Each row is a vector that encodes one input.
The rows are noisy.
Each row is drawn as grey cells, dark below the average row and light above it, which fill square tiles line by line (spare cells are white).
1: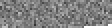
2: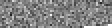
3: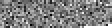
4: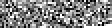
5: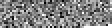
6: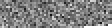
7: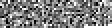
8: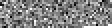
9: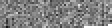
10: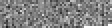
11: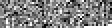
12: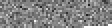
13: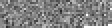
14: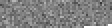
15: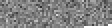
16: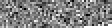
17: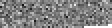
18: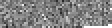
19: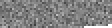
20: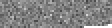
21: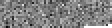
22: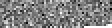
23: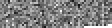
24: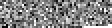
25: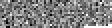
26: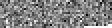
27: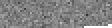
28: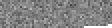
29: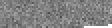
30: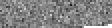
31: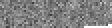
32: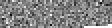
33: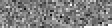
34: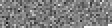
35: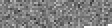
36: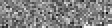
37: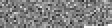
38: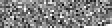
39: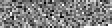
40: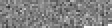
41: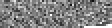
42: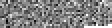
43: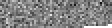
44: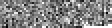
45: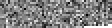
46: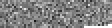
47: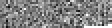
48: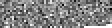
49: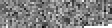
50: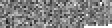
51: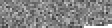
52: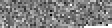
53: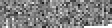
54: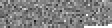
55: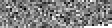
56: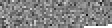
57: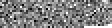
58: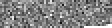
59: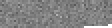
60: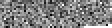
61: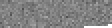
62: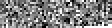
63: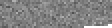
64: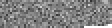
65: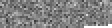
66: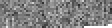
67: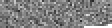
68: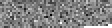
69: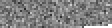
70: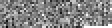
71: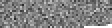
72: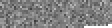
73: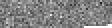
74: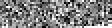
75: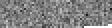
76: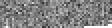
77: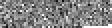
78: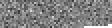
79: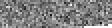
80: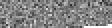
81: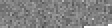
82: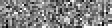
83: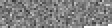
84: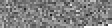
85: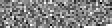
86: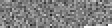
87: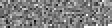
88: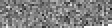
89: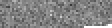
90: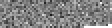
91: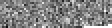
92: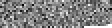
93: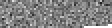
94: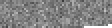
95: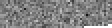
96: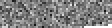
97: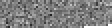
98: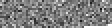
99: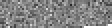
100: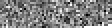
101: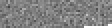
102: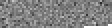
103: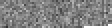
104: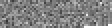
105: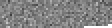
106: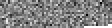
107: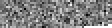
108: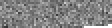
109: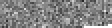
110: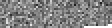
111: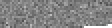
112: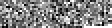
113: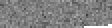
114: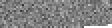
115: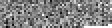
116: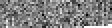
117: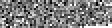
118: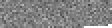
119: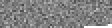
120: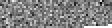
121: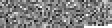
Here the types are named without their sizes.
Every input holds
a list of points on a circle.
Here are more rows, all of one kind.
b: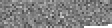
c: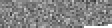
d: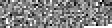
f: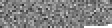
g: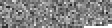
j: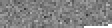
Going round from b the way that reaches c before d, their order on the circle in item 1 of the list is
b, g, j, f, c, d.
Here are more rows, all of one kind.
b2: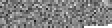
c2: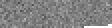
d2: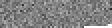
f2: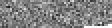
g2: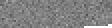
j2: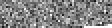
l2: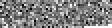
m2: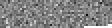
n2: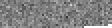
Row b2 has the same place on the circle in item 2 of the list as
g2, j2 and m2.
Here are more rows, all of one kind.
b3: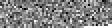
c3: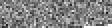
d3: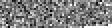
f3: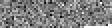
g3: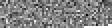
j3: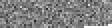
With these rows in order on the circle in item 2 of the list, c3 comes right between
f3 and g3.
